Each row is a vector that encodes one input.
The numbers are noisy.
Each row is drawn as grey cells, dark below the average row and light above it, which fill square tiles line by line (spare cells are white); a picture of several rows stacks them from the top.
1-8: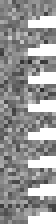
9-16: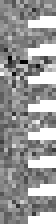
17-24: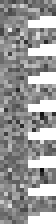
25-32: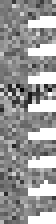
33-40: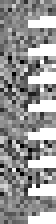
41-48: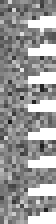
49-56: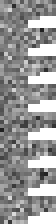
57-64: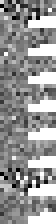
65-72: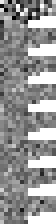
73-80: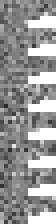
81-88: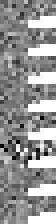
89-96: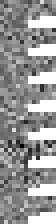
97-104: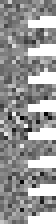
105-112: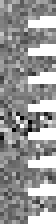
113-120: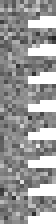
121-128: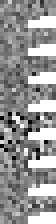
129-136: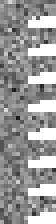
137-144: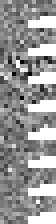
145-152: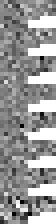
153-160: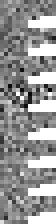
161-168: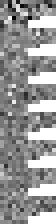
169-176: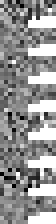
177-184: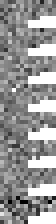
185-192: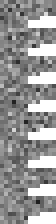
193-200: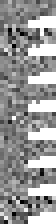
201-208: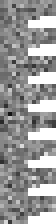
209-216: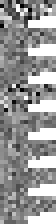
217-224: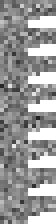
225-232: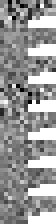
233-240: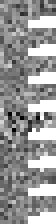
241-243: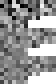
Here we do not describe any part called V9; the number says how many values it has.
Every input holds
two values of V9, together with either a point on a 5-point line, or a point on an 8-point line and five true/false values.
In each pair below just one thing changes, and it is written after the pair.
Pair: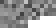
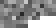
the place on the 8-point line
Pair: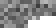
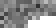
one of the five true/false values
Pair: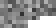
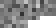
one of the five true/false values
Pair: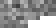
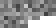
one of the five true/false values
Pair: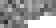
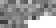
one of the five true/false values
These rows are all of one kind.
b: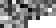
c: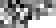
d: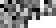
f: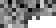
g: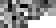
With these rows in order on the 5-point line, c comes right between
f and g.
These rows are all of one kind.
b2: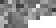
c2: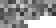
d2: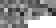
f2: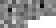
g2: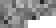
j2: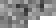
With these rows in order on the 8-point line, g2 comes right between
f2 and j2.
